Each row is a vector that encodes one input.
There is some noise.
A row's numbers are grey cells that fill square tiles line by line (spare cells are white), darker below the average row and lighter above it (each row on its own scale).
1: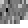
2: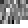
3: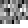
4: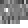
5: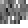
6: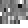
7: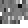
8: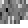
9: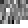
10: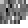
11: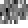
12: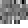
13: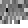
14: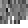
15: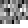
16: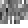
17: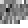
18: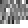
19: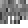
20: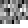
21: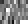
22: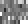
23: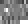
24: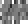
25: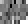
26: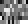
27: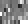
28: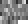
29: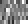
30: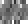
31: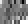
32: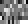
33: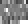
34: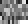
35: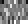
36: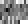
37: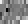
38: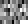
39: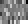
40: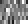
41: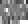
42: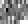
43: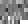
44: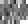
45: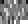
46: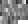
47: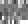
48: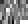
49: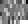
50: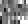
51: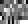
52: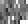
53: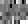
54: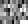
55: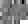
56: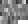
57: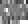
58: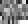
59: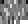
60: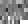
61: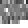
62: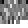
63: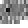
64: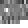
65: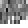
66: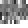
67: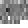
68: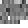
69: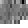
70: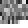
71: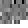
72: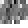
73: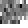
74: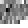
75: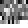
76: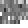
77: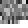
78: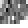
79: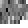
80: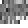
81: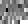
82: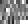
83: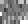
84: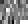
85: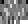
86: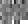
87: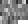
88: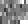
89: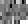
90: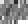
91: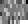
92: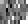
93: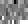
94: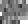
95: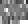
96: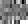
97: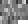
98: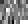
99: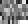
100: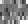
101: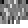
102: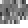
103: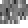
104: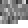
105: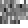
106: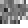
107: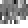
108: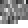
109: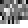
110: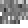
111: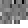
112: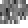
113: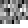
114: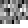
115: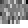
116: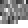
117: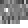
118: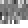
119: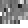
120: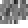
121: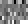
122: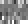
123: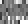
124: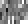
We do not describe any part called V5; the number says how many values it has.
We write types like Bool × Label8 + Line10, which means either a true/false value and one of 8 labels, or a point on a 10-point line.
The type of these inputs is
List2(Bool × V5).
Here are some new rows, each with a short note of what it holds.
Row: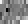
a list of two items
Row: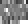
a list of one item
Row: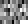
the empty list
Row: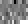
a list of two items
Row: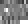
a list of one item
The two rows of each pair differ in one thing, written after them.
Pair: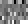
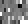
the value of V5 in item 1 of the list
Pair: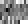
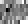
the true/false value in item 2 of the list
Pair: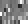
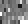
the true/false value in item 1 of the list
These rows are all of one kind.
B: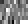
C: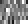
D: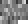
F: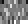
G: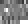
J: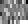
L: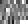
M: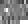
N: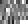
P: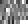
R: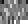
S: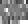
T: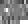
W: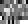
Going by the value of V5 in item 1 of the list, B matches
C, L, N and P.
